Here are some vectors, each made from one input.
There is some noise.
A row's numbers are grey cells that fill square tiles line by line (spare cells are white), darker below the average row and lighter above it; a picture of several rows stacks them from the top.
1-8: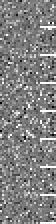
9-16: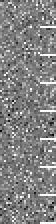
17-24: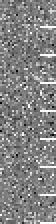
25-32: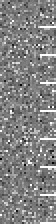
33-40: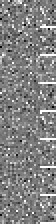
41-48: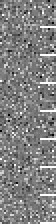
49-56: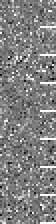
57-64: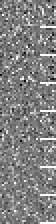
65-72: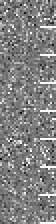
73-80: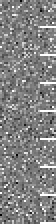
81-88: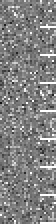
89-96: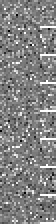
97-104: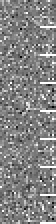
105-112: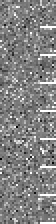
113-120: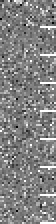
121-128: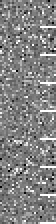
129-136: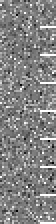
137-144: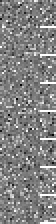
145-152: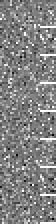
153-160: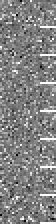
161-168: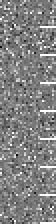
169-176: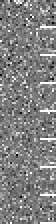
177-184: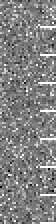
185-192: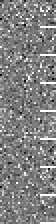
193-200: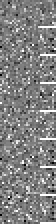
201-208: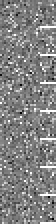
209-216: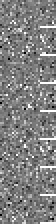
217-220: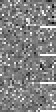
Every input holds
one of 11 labels, together with either two labels (each one of 11), or a point on a 7-point line.
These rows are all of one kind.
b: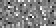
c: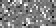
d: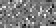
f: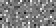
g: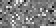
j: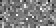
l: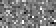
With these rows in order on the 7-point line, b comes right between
g and l.
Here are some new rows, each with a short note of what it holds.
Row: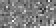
three labels (each one of 11)
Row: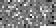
one of 11 labels and a point on a 7-point line
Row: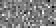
one of 11 labels and a point on a 7-point line
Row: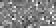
three labels (each one of 11)
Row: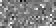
three labels (each one of 11)
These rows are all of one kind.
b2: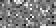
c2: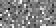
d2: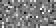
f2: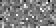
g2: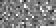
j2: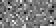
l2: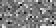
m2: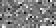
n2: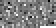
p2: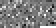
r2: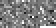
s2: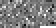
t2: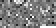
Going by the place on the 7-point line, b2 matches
p2, s2 and t2.
